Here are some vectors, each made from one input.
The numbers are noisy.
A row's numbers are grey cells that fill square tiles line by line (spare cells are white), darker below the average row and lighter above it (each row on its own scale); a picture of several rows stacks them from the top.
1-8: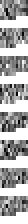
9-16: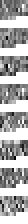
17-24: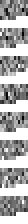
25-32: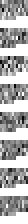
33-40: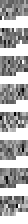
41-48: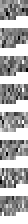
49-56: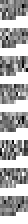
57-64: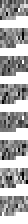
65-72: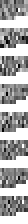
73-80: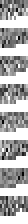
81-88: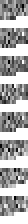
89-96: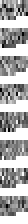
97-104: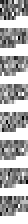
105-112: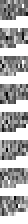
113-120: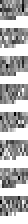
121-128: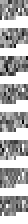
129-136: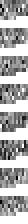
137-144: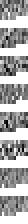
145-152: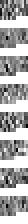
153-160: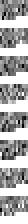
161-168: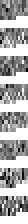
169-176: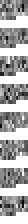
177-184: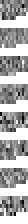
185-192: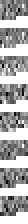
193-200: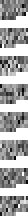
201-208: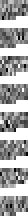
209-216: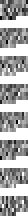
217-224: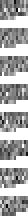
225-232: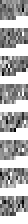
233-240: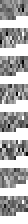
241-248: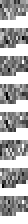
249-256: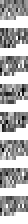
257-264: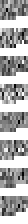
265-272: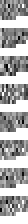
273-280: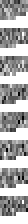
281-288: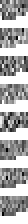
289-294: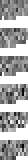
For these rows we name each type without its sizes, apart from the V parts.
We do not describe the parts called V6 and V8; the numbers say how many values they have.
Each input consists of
a label, together with either a true/false value and a value of V8, or a value of V6.
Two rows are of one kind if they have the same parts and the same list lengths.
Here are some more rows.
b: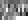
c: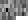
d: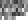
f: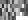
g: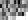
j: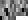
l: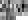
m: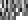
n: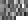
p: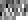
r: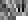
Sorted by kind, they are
b, d, g, p
c, f, j, l, m, n, r

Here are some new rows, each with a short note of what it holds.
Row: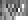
a label and a value of V6
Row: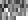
a label and a value of V6
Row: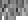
a label and a value of V6
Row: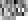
a label and a value of V6
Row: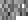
a label, a true/false value and a value of V8
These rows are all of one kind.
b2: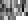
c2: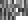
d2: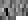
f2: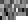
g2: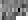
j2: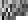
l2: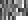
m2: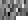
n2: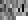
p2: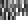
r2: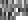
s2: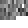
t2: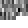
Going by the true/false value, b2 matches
d2 and j2.
